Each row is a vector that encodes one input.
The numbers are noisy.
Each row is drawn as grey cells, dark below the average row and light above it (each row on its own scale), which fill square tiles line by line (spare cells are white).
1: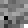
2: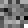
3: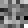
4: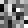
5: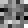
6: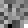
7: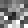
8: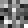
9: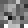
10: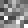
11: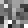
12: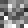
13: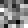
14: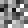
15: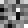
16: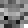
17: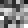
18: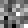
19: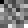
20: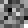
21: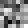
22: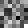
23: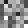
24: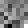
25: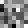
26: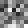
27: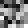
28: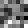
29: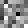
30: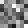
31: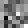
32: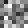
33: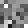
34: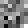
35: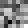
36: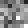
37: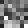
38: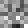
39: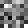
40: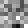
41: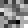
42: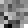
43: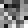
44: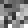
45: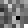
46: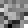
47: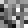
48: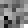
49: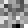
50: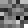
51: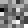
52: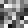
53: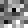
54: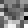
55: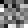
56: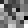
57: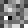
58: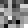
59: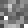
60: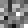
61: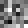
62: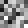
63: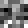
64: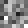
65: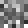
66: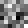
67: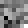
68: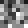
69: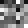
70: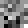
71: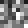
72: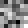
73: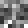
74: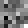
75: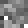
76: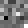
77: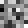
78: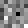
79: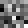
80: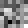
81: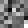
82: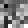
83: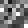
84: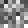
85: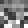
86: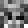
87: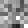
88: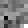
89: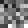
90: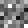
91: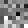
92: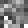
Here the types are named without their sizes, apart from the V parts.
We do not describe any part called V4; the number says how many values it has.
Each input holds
a list of items, each a true/false value and a value of V4.
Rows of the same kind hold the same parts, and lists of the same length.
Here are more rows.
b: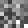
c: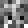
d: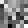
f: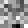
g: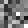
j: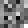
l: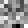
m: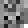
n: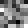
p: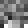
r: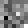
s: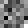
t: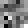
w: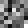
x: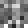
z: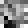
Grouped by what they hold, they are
b, c, d, p, x
f, l
g, j, m, n, r, s, t, w, z

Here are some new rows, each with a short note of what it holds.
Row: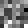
a list of two items
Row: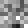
the empty list
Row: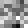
the empty list
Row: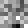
the empty list
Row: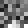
a list of two items
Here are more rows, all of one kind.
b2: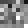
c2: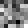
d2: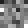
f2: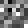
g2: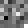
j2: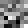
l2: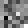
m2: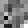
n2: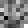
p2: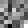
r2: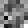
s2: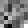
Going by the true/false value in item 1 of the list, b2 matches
c2 and d2.
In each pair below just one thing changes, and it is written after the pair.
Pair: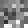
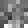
the value of V4 in item 1 of the list
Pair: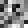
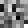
the true/false value in item 1 of the list
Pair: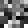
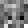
the value of V4 in item 2 of the list
